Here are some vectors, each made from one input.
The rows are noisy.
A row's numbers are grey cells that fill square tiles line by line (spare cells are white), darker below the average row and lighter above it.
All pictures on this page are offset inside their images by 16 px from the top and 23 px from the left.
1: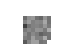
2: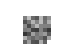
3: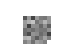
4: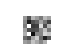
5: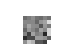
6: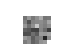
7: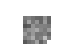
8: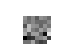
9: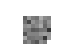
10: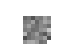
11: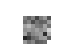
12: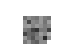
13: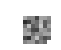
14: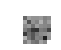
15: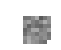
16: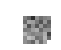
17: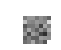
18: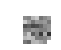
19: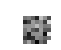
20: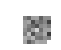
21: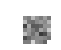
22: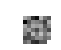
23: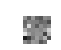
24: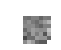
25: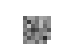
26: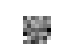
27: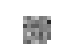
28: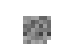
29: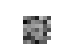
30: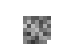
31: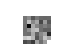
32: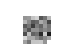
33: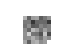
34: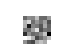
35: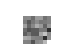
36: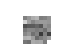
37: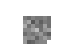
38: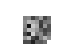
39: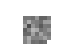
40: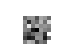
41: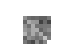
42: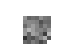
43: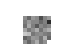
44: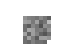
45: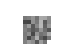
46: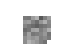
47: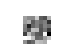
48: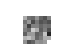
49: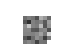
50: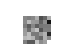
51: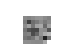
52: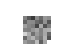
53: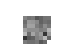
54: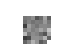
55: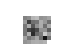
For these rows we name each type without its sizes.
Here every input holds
either a label, or a point on a line.
